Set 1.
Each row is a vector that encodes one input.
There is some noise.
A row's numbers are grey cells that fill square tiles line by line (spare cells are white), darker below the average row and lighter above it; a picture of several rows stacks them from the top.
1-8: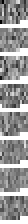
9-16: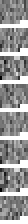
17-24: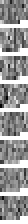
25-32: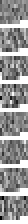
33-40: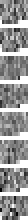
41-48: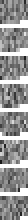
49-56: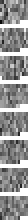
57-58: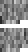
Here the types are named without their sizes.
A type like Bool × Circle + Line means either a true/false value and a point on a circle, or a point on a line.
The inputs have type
(Bool × Bool × Bool × Bool + Unit) × Line.
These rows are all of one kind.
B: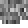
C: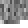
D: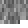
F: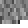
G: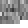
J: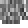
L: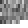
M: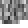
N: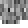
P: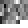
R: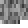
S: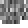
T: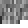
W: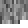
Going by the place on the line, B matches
J, N and S.
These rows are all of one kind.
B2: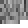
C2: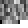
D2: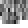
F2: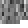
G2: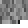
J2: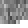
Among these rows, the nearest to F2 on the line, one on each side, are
D2 and J2.
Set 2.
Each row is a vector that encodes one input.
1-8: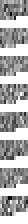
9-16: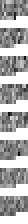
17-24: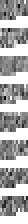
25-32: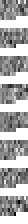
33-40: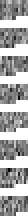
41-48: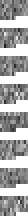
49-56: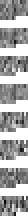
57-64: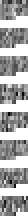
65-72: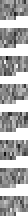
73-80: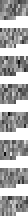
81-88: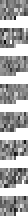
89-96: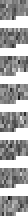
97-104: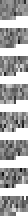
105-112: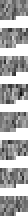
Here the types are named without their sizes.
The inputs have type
Bool × Bool × Bool + Label.
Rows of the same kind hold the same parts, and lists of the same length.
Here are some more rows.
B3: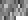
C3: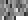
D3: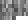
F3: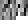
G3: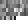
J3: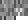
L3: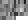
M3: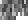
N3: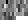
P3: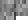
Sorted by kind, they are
B3, C3, D3, G3, J3, L3, N3, P3
F3, M3

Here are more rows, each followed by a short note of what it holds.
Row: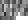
three true/false values
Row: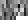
three true/false values
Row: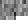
three true/false values
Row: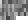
a label
